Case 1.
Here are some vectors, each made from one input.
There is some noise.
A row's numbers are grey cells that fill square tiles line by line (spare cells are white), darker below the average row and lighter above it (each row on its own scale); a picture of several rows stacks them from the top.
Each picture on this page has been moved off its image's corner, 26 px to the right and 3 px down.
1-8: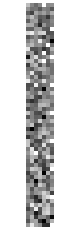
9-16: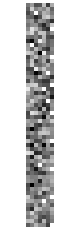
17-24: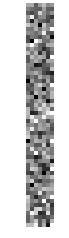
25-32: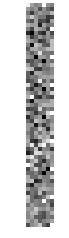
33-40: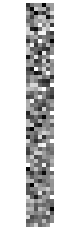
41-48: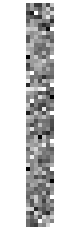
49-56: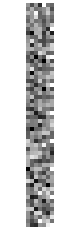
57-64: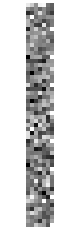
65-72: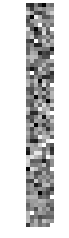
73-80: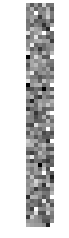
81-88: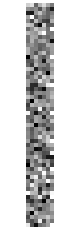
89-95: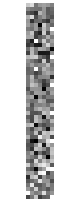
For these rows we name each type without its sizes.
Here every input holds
a list of points on a line.
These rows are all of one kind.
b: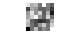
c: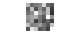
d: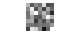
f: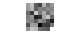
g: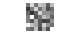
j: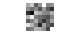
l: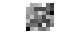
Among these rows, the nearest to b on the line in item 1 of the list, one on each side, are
j and l.
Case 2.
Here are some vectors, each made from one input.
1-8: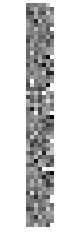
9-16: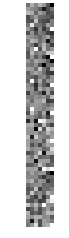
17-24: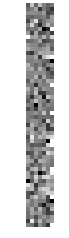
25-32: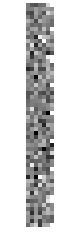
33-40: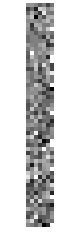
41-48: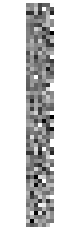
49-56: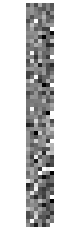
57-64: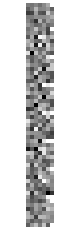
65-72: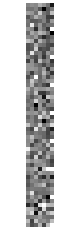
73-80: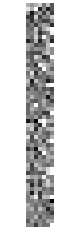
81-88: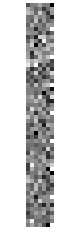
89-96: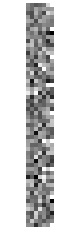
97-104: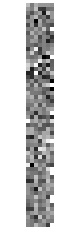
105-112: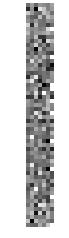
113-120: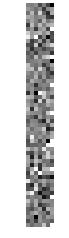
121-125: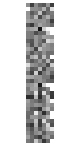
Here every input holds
either one of 5 labels, or four true/false values.
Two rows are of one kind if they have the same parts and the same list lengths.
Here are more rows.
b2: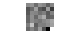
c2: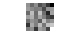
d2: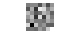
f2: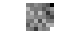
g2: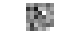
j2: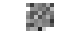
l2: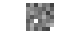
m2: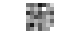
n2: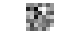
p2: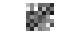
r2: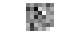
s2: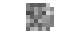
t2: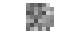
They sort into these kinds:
b2, c2, f2, j2, l2, m2, p2, s2, t2
d2, g2, n2, r2

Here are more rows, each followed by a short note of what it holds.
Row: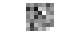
one of 5 labels
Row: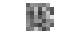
four true/false values
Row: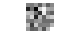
one of 5 labels
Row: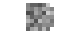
four true/false values
